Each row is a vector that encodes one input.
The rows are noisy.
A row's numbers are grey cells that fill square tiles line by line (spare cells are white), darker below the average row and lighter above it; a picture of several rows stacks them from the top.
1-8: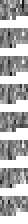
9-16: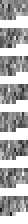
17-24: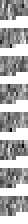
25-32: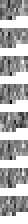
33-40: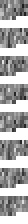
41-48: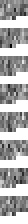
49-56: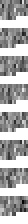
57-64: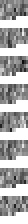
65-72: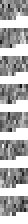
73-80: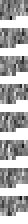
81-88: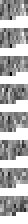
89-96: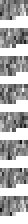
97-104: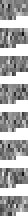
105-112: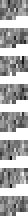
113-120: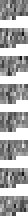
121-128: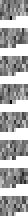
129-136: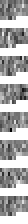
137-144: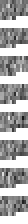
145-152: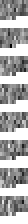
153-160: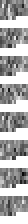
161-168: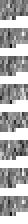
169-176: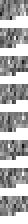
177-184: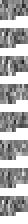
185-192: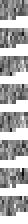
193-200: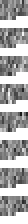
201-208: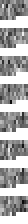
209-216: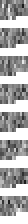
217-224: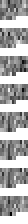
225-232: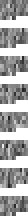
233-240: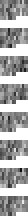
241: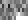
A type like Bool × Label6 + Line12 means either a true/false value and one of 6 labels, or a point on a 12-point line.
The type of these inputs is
Bool × Tree18.
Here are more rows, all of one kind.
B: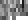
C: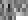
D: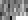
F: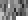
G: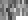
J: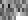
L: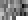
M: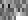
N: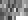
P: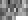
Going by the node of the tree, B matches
J and M.
